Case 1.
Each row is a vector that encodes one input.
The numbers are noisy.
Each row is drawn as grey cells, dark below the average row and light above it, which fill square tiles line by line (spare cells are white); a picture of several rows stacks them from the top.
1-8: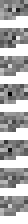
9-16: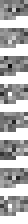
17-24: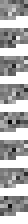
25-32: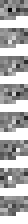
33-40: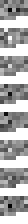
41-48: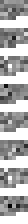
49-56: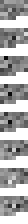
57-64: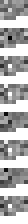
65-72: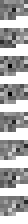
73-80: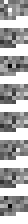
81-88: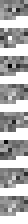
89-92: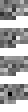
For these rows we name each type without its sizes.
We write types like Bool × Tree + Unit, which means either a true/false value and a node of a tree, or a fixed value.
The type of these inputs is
Bool × Line.
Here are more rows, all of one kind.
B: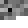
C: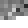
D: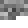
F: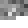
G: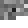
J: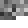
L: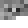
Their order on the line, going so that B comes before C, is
J, B, G, D, L, C, F.
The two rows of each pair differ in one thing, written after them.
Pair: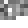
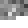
the true/false value
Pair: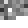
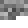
the place on the line
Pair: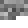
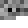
the true/false value
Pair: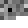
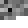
the place on the line
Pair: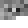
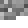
the true/false value
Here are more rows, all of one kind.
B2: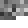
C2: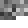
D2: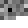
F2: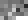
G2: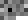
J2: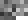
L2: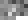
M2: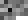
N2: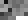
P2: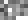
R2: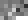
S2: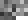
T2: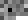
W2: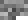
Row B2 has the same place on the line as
C2, J2, N2 and S2.
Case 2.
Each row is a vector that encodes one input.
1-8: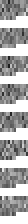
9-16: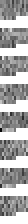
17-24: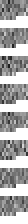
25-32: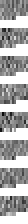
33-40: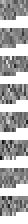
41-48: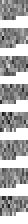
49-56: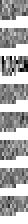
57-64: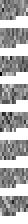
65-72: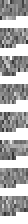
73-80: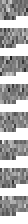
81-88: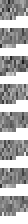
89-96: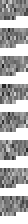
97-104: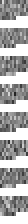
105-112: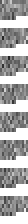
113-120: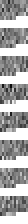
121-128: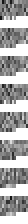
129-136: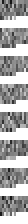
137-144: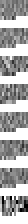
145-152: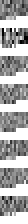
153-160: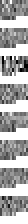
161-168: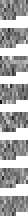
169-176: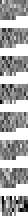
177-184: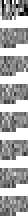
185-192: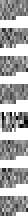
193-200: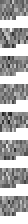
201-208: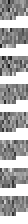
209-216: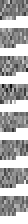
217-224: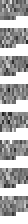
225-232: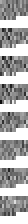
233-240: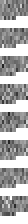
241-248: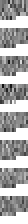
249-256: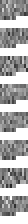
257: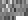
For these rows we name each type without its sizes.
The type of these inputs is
List(Line).
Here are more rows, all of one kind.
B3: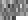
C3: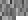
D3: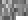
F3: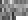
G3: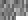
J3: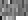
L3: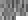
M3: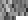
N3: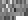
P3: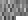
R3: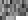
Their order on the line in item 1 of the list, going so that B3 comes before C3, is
M3, N3, D3, F3, P3, B3, L3, G3, C3, J3, R3.
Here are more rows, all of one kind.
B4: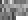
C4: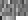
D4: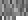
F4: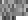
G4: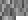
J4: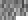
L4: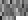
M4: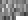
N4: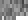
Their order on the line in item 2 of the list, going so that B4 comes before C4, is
F4, B4, G4, C4, J4, N4, M4, D4, L4.
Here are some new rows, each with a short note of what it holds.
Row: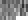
a list of two items
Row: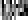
the empty list
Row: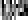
the empty list
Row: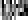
the empty list
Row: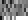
a list of one item
